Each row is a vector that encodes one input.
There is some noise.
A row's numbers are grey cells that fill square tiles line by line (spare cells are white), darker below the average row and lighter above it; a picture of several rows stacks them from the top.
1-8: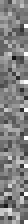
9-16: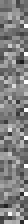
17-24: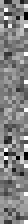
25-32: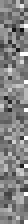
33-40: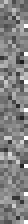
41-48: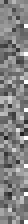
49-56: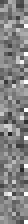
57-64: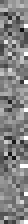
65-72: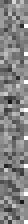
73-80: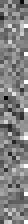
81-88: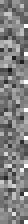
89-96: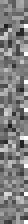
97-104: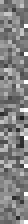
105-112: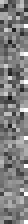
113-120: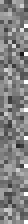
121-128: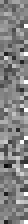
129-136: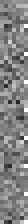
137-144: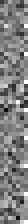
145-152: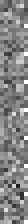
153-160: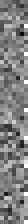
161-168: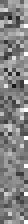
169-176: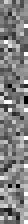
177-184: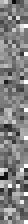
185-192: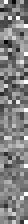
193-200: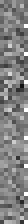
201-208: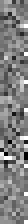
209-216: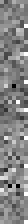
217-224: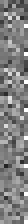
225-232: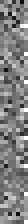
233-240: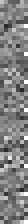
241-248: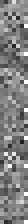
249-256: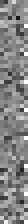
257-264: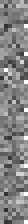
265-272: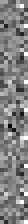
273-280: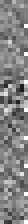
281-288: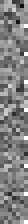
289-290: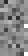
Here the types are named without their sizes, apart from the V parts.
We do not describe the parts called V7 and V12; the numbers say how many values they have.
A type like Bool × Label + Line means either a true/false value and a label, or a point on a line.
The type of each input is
Bool × (Label + V7 × V12) + Unit.
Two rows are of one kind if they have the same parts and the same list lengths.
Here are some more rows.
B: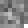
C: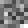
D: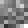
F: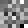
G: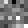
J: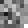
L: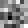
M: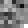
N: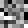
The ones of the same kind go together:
B, F
C, D, G, J, L, M
N

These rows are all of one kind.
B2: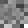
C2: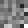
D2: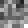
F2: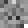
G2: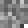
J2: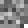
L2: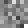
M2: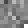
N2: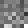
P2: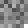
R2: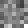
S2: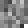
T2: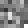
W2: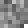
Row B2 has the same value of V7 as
F2, L2 and M2.
